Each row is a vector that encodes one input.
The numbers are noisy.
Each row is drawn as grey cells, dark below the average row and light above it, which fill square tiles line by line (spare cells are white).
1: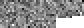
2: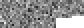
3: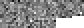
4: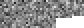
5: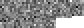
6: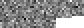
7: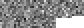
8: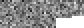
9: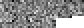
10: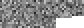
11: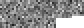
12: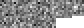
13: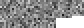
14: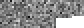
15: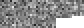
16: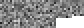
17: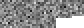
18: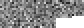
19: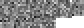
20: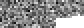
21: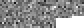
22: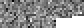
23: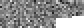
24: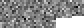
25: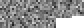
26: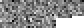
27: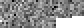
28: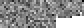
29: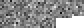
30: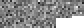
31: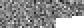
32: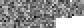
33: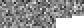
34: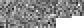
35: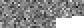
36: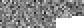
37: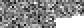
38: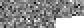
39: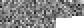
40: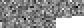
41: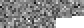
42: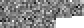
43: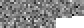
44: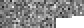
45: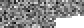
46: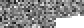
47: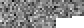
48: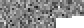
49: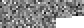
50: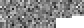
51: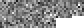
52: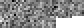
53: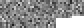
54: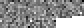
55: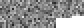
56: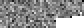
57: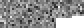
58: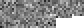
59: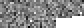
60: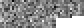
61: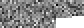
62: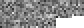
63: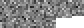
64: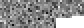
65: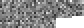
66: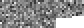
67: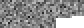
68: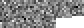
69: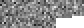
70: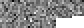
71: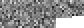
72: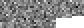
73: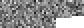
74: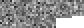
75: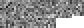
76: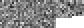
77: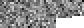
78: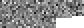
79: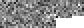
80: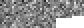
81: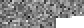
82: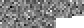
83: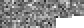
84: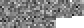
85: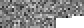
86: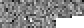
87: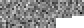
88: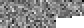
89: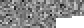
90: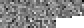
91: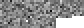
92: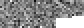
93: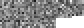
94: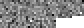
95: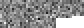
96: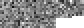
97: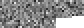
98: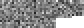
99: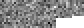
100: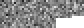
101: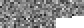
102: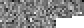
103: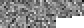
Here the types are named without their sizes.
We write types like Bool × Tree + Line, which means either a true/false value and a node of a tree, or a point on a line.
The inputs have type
Bool × Label + List(Line).
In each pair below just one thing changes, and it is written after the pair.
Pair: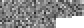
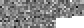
the true/false value
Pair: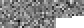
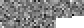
the true/false value
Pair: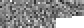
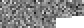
the label
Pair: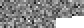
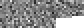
the true/false value
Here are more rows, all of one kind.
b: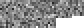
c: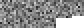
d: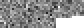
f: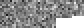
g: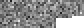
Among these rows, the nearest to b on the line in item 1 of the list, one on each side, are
c and d.
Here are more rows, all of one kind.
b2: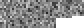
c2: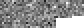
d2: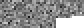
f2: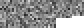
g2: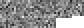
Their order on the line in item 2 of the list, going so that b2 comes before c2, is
d2, b2, f2, g2, c2.
